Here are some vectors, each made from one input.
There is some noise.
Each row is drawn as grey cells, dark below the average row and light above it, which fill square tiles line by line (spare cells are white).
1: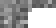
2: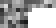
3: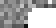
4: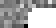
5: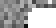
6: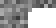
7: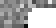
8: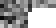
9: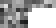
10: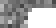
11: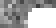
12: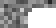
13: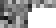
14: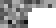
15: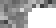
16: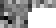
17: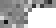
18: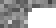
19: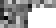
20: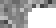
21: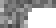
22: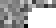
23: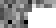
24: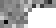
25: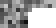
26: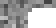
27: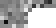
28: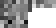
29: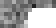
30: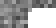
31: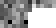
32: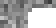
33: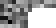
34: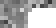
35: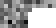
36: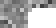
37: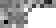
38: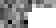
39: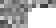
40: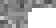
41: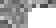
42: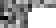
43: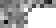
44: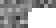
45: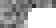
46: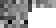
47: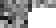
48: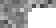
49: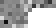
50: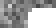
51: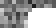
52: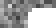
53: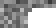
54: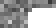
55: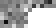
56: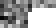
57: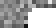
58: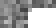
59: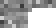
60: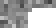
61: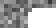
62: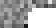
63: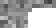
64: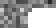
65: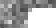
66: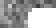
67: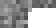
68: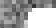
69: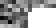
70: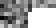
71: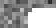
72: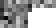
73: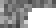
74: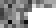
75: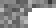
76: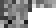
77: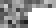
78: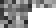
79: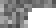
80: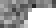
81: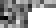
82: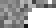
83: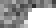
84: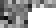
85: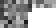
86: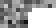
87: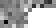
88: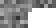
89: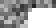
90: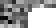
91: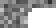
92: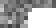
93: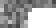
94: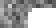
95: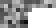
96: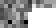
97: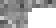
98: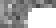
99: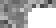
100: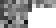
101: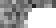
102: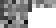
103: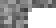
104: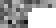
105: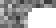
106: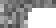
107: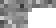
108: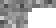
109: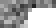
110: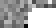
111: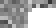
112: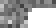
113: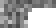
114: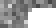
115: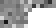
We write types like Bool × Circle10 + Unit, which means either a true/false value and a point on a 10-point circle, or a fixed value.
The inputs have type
Line6 + Line9.
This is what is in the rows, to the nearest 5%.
About 30% of them hold a point on a 6-point line. The rest hold a point on a 9-point line.
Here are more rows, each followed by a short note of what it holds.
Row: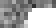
a point on a 9-point line
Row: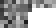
a point on a 6-point line
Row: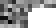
a point on a 6-point line
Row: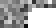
a point on a 9-point line
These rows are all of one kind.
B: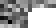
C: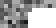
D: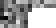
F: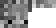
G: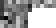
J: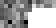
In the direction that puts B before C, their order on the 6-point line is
B, D, G, F, J, C.
